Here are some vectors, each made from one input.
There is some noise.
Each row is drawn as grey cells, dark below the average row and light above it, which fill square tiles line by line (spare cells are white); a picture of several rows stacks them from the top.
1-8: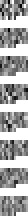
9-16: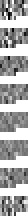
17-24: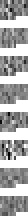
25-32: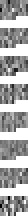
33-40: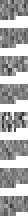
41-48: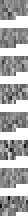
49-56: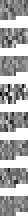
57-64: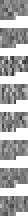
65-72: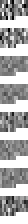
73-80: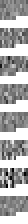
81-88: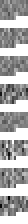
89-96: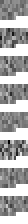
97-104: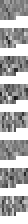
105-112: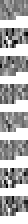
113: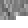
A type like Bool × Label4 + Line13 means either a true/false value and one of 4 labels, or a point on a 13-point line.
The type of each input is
Bool × Circle9.
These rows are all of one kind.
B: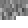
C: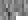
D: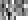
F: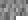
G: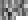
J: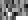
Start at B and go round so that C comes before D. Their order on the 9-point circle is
B, G, C, D, F, J.
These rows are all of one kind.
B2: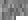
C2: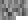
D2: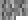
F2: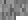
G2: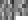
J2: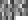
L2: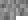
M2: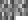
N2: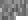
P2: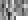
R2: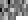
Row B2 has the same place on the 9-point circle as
D2 and F2.
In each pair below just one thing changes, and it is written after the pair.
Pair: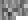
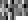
the place on the 9-point circle
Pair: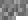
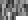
the true/false value
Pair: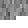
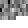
the true/false value
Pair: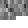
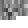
the place on the 9-point circle
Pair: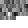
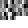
the true/false value
